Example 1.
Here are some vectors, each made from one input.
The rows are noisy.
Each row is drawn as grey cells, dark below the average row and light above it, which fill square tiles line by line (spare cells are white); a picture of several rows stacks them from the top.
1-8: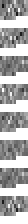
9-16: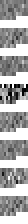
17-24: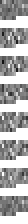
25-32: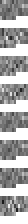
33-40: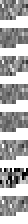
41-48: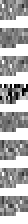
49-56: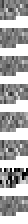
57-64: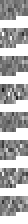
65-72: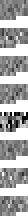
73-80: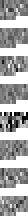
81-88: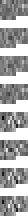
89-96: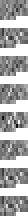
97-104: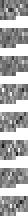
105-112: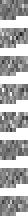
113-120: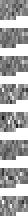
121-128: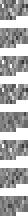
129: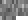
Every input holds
either a fixed value, or a node of a 9-node tree.
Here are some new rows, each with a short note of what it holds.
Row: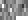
a node of a 9-node tree
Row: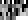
a fixed value
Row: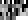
a fixed value
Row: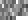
a node of a 9-node tree
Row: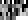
a fixed value
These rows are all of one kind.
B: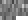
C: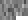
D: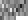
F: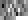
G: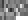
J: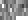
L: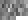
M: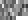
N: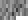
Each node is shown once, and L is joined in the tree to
F and N.
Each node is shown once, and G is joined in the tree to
C.
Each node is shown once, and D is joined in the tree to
J and N.
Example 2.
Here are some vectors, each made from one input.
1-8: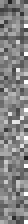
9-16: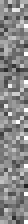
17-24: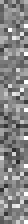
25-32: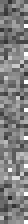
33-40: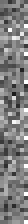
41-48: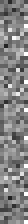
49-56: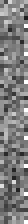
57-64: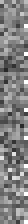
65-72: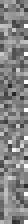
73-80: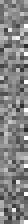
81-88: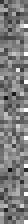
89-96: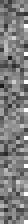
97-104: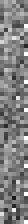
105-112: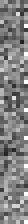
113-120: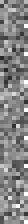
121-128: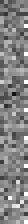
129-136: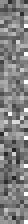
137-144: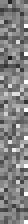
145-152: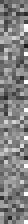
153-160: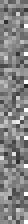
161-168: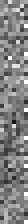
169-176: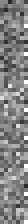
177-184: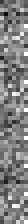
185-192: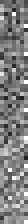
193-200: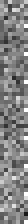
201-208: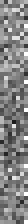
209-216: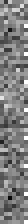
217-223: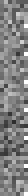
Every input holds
a point on a 17-point line.
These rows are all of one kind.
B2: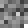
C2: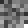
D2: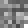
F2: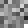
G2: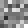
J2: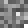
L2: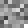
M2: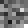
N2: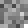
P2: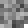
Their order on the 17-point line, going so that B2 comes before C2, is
G2, L2, F2, N2, P2, D2, J2, B2, C2, M2.
